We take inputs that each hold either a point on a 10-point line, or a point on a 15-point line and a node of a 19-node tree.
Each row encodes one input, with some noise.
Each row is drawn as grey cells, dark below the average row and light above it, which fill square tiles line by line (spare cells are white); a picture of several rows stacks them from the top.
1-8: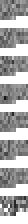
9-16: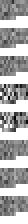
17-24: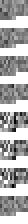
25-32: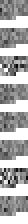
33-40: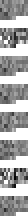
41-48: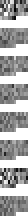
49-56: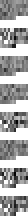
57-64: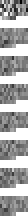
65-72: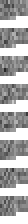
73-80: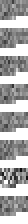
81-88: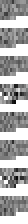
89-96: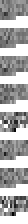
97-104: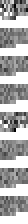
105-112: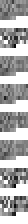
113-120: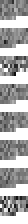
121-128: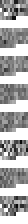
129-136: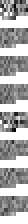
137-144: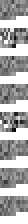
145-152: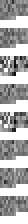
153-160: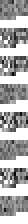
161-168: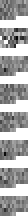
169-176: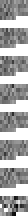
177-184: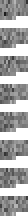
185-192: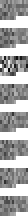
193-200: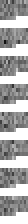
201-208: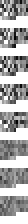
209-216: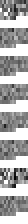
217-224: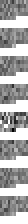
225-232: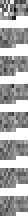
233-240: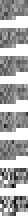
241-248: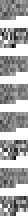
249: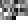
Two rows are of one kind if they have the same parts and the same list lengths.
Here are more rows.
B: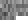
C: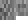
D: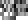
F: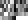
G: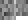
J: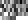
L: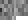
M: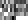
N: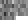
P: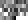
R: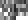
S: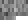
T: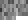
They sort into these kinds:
B, C, G, L, N, S, T
D, F, J, M, P, R

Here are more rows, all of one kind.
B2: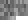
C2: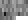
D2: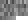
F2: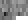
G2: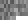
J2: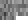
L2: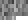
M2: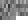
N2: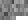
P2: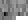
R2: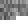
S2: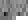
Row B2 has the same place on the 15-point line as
G2 and R2.
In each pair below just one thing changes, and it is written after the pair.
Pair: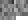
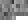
the place on the 15-point line
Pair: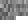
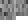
the place on the 15-point line
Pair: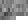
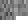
the place on the 15-point line
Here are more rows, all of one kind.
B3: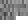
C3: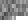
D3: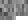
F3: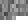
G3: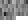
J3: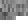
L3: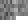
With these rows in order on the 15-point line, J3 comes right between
B3 and C3.
